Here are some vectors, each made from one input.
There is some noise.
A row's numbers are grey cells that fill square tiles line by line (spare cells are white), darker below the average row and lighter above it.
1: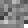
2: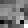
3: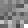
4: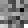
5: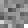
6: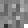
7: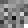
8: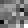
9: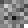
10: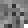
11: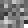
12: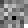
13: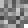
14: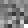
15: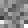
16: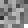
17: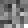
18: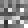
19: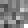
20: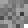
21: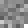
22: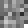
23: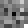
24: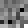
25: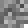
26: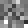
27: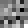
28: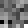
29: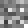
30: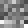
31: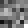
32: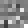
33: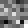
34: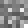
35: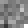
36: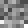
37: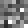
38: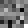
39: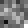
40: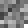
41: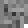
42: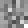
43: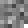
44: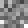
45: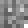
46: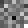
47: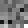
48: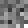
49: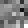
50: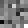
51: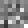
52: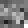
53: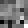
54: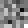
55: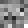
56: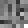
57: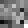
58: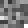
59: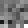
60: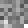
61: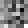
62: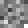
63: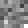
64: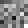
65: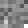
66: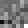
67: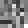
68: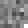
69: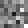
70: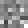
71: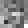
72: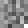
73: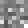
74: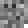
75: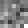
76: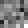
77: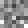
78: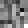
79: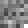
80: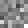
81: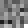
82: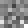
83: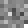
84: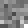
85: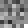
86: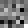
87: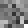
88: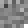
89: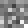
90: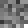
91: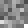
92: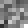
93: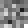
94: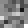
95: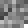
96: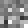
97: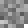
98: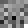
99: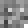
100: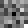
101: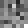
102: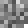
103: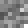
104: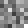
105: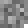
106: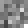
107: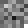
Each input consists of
two labels (each one of 5), together with either one of 5 labels, or a point on a 5-point line.
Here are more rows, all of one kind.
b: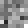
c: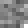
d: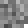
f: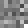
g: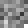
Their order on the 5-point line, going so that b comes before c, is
b, d, c, f, g.
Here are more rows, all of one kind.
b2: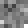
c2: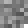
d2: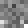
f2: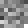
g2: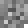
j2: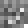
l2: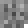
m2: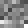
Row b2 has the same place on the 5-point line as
d2 and l2.
